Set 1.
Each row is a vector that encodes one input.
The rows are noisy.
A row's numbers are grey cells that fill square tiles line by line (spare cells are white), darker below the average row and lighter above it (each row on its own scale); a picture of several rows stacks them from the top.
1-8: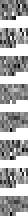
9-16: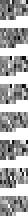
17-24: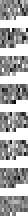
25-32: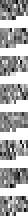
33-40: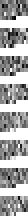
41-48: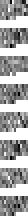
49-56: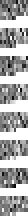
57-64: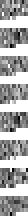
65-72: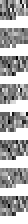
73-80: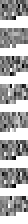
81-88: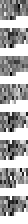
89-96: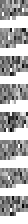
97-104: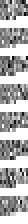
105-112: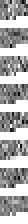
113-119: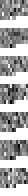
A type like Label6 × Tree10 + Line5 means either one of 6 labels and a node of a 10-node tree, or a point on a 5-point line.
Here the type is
Bool × Bool × Bool × Bool + Unit.
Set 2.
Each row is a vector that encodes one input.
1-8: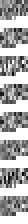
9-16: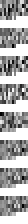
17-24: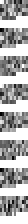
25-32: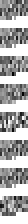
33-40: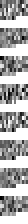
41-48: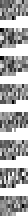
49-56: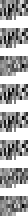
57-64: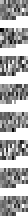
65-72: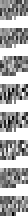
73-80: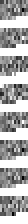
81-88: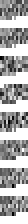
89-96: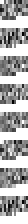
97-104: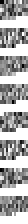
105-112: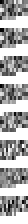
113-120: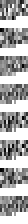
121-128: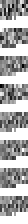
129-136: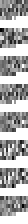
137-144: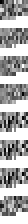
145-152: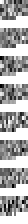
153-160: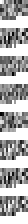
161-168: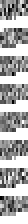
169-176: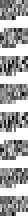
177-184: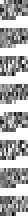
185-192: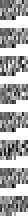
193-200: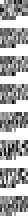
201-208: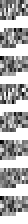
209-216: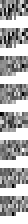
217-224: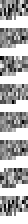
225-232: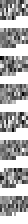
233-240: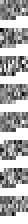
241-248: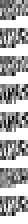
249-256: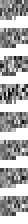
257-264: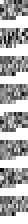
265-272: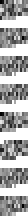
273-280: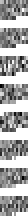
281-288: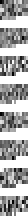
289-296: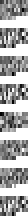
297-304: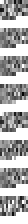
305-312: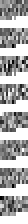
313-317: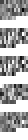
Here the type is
Bool × Bool × Bool.
